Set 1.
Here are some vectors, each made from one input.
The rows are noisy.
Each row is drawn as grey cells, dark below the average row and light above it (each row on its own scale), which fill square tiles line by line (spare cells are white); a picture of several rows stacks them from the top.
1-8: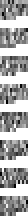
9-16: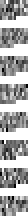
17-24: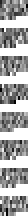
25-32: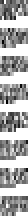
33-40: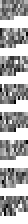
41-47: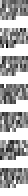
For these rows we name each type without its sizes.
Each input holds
a label.
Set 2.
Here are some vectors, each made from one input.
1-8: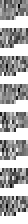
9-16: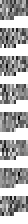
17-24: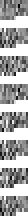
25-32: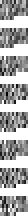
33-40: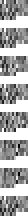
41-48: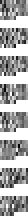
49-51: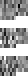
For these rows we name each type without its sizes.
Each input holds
a point on a line.
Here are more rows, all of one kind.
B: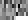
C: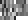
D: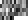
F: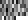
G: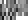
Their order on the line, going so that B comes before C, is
G, D, B, C, F.
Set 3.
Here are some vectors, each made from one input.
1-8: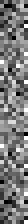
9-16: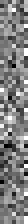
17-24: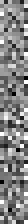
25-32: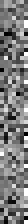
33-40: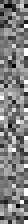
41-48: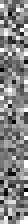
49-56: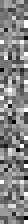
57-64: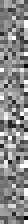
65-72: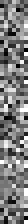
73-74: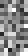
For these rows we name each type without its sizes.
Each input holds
four true/false values.
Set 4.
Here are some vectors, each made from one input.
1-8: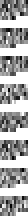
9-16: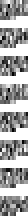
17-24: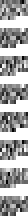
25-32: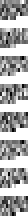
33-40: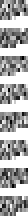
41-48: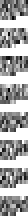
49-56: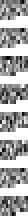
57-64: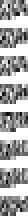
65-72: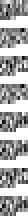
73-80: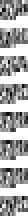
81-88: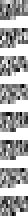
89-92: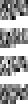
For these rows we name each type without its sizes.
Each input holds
three true/false values.
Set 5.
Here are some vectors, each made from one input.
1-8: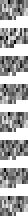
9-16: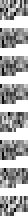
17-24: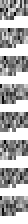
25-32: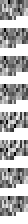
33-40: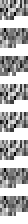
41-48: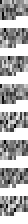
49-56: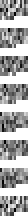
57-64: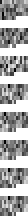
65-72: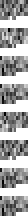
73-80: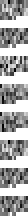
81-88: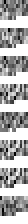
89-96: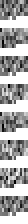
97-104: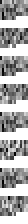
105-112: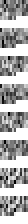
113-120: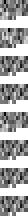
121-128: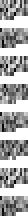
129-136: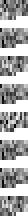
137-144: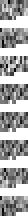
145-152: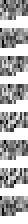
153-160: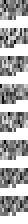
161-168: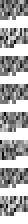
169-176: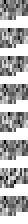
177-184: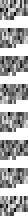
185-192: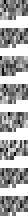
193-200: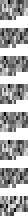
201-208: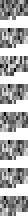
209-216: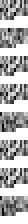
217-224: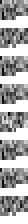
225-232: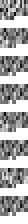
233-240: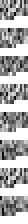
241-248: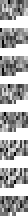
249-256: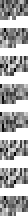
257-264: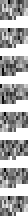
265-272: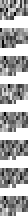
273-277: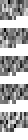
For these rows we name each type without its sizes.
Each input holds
a label.
